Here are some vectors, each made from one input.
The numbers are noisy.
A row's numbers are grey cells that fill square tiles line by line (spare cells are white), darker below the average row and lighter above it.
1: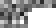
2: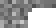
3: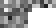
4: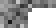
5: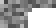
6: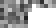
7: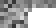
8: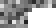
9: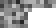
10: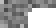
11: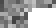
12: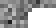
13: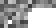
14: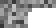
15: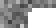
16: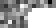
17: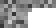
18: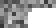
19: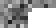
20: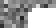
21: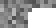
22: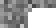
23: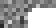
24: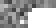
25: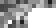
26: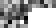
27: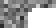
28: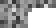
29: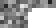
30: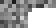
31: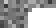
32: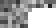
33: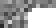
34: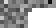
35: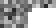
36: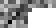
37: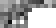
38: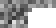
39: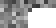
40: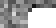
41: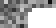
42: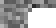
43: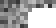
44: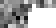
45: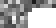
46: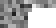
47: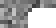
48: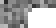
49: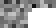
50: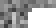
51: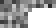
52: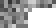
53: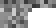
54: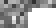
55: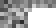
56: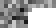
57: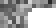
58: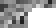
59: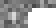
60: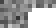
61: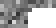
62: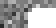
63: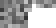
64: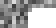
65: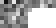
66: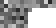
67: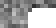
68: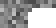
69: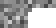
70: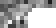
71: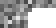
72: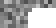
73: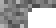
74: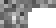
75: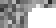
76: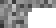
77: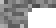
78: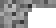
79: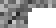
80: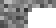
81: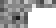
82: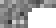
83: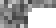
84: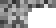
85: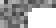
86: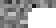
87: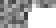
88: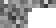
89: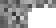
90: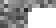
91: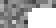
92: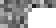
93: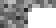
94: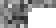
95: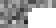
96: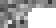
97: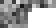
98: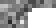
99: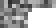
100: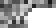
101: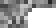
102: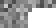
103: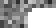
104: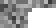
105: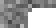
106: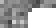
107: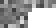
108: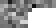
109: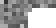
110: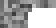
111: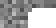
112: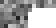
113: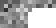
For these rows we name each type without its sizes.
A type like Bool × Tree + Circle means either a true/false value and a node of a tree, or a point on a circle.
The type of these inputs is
Bool × Circle + Label.
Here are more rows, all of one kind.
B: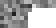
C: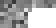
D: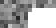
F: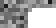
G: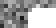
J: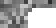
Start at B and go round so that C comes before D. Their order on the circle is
B, C, J, F, D, G.
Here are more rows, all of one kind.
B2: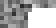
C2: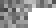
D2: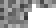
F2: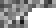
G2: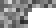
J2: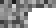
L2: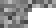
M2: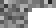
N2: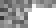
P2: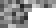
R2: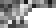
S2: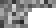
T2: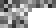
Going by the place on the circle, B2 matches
F2, G2, L2 and P2.
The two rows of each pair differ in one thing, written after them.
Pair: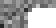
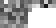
the place on the circle
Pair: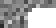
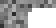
the true/false value
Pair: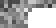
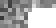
the place on the circle
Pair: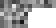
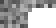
the place on the circle
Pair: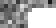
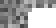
the true/false value
